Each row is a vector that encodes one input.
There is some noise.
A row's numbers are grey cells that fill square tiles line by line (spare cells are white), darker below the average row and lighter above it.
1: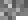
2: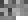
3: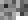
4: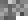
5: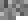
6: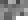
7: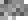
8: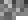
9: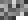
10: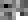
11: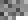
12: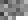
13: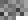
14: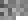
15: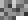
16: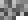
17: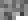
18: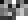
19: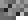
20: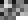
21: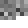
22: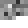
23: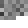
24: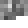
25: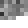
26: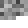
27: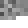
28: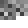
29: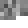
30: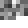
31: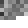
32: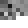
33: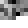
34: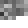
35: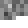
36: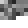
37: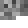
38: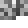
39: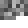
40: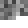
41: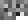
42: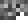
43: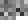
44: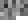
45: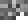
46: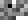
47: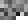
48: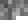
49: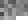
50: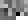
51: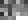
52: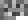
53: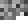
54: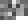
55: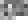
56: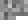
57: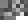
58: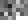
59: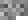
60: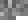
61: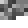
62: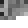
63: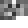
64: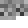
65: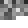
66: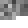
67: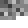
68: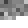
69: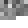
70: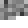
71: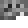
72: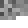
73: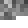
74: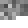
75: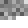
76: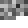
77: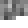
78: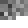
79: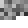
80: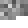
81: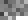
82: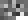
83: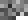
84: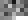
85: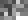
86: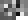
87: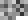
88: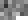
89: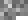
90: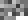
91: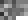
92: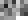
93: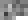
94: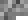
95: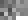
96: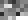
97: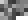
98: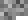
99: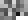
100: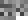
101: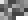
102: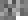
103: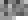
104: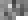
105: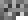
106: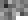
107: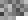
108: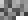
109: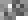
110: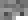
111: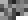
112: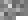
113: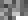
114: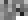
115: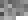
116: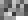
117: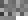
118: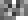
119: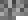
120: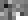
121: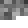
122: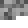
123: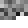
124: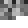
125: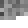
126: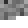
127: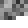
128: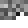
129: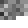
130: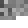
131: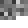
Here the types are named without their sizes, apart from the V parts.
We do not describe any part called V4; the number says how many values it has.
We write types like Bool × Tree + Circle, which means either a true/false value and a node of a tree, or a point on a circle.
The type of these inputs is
Line × Line + List(Bool × V4).
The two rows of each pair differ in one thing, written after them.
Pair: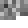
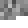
the value of V4 in item 2 of the list
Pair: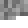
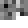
the value of V4 in item 1 of the list
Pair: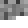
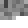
the value of V4 in item 1 of the list
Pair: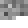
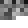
the value of V4 in item 1 of the list
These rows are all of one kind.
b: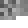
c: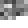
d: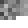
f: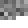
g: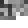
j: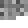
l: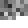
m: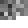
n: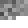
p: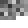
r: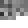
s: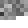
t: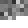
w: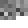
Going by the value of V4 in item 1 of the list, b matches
d, g and n.
